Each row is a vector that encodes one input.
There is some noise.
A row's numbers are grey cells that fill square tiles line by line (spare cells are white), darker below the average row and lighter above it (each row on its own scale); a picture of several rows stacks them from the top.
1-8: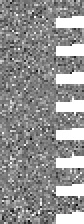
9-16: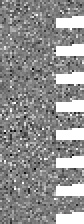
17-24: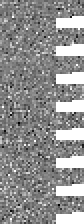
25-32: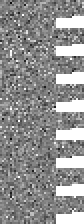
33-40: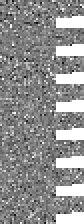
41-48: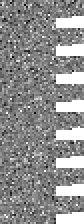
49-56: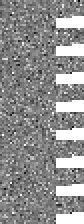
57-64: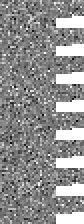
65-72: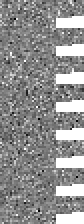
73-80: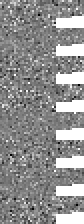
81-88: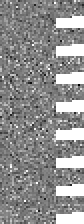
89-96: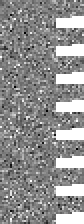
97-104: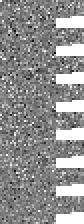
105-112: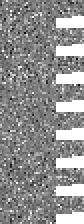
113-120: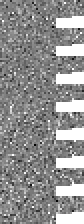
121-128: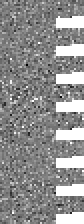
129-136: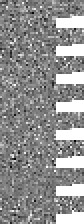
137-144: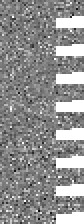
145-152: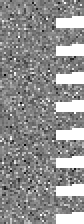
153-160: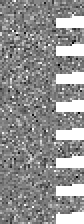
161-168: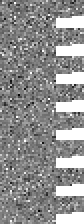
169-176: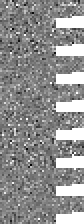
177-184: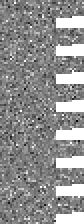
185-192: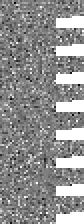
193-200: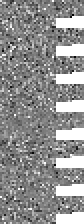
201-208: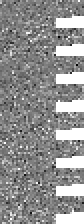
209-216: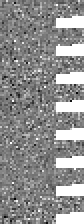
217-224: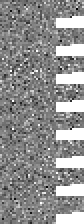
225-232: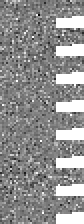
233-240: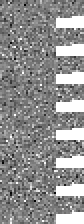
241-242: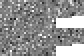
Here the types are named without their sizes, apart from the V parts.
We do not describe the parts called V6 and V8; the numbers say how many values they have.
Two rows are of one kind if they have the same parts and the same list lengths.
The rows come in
2 kinds.
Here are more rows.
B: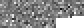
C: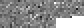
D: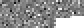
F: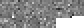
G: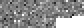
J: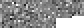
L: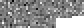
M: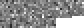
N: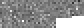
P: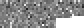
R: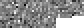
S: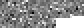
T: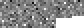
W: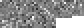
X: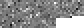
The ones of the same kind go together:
B, F, G, J, L, M, N, R
C, D, P, S, T, W, X

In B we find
a point on a line, a true/false value and a value of V8.
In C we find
a true/false value, a value of V6 and a value of V8.
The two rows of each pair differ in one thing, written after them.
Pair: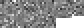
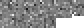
the value of V6
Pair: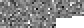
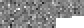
the value of V6
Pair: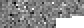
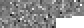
the true/false value
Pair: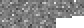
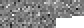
the true/false value
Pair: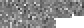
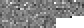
the value of V8
